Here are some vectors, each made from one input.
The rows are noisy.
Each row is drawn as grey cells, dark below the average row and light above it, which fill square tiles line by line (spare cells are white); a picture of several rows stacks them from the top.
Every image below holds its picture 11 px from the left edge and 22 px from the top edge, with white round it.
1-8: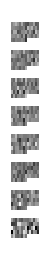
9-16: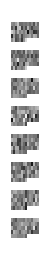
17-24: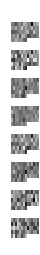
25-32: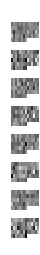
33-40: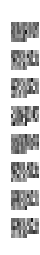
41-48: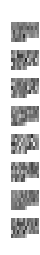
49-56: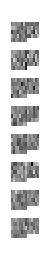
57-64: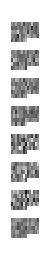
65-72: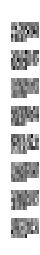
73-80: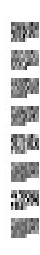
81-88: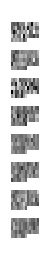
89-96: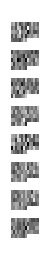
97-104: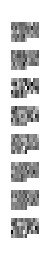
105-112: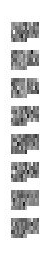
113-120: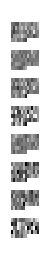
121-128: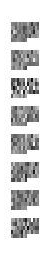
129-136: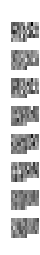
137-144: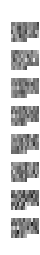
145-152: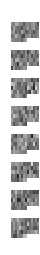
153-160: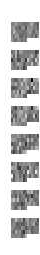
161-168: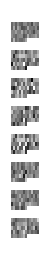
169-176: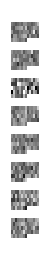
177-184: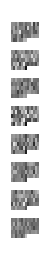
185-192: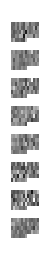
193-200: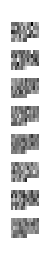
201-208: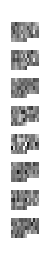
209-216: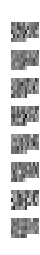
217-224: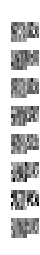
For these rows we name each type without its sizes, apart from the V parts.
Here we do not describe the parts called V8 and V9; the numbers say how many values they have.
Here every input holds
a value of V9, together with either a point on each of two circles, a true/false value and a value of V8, or a fixed value.
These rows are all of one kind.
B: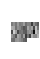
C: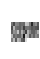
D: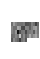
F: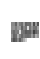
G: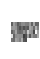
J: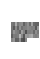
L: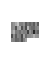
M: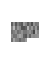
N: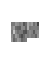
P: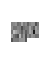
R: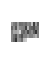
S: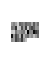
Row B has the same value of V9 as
C, L, M and S.
